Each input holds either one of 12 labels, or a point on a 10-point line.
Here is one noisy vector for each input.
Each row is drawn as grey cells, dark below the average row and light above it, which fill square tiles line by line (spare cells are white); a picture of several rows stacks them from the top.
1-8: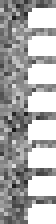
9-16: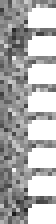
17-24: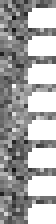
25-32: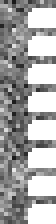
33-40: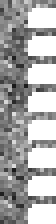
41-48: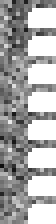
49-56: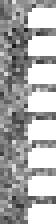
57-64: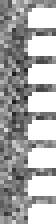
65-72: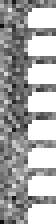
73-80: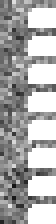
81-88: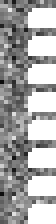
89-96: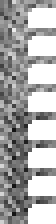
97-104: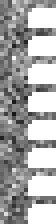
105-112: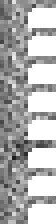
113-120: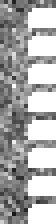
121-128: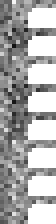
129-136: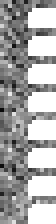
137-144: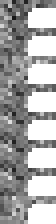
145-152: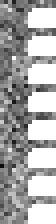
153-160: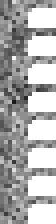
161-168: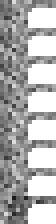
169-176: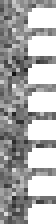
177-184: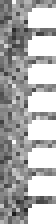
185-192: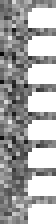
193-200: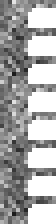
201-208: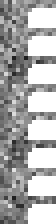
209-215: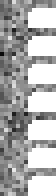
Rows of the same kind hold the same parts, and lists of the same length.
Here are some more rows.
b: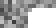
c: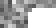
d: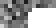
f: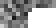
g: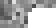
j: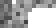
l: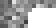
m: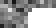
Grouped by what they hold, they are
b, c, g, j, l
d, f, m

